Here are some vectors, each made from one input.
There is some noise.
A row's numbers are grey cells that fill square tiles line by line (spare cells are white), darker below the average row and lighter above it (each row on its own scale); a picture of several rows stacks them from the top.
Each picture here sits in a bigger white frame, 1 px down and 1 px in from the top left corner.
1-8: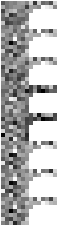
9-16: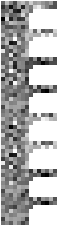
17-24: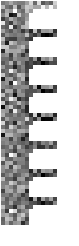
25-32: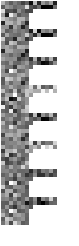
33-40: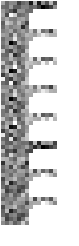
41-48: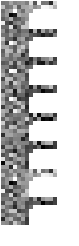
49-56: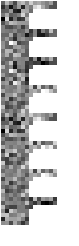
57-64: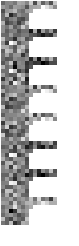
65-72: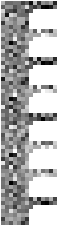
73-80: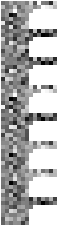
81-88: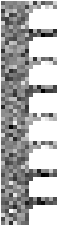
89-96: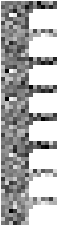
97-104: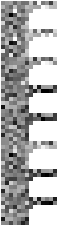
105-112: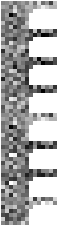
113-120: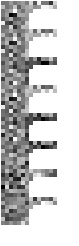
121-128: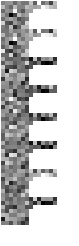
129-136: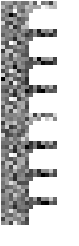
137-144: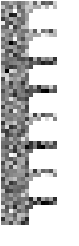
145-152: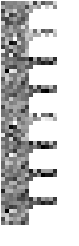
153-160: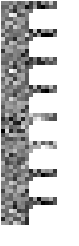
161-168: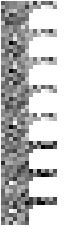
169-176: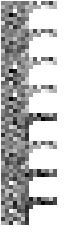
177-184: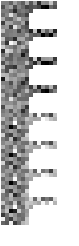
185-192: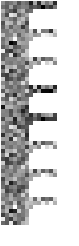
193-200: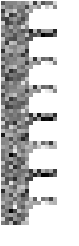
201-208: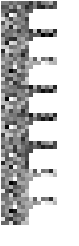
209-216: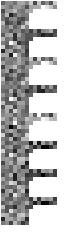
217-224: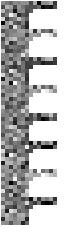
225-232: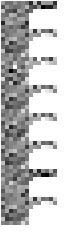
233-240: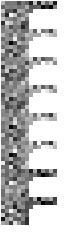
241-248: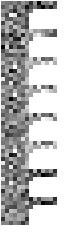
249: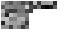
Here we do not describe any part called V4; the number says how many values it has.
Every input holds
a list of up to two items, each a true/false value and a value of V4.
